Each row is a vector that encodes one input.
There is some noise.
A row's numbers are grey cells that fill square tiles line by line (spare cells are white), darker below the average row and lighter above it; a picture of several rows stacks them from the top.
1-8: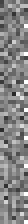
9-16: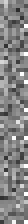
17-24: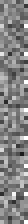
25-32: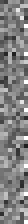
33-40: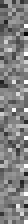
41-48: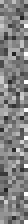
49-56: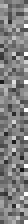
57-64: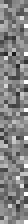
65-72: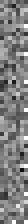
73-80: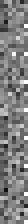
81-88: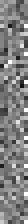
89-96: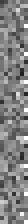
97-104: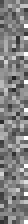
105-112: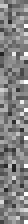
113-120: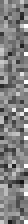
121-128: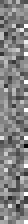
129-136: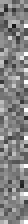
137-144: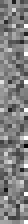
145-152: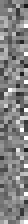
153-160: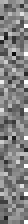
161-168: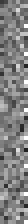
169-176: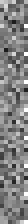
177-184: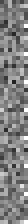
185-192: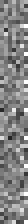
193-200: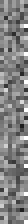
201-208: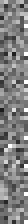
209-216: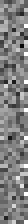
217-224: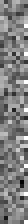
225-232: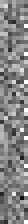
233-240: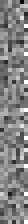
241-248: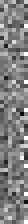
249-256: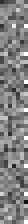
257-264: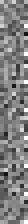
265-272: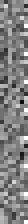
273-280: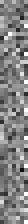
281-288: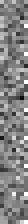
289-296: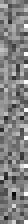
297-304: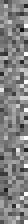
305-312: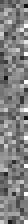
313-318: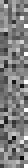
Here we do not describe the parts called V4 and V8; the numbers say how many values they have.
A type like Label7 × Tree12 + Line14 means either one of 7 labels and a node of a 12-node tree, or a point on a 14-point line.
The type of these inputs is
Bool × Circle9 + Unit + V4 × V8.
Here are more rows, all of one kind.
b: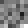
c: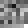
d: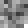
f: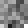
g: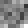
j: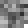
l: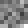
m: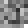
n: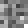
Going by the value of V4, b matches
g and l.
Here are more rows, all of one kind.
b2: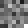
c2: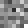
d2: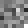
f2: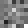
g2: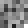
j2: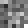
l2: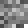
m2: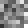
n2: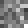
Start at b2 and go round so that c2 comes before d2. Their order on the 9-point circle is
b2, g2, j2, f2, l2, m2, c2, d2, n2.
